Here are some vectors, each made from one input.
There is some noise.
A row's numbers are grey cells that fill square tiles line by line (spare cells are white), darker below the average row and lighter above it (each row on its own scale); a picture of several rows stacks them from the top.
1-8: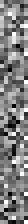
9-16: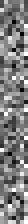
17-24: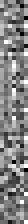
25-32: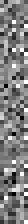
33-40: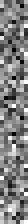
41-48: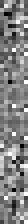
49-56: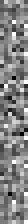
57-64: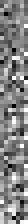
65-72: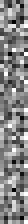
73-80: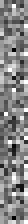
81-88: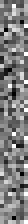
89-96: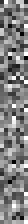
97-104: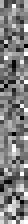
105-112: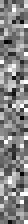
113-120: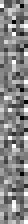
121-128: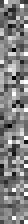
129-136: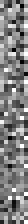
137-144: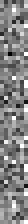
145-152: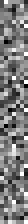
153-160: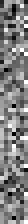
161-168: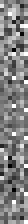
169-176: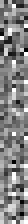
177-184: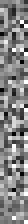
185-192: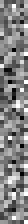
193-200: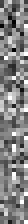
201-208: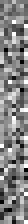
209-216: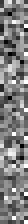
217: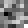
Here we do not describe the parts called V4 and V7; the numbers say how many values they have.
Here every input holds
either a point on an 11-point line, a value of V4 and a value of V7, or a list of up to two points on an 8-point line.
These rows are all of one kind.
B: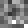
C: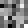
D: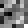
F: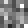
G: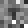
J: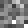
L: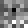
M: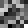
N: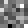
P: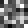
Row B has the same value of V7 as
G and M.
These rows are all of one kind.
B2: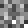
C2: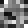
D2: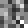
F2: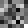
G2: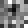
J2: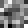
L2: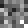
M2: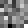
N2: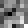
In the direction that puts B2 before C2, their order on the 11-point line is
M2, G2, J2, B2, F2, D2, L2, C2, N2.
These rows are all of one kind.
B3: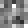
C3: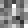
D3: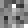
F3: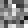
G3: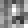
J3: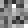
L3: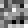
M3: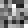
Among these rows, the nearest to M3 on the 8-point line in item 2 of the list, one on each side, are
C3 and F3.
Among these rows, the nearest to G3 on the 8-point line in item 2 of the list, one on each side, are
F3 and L3.
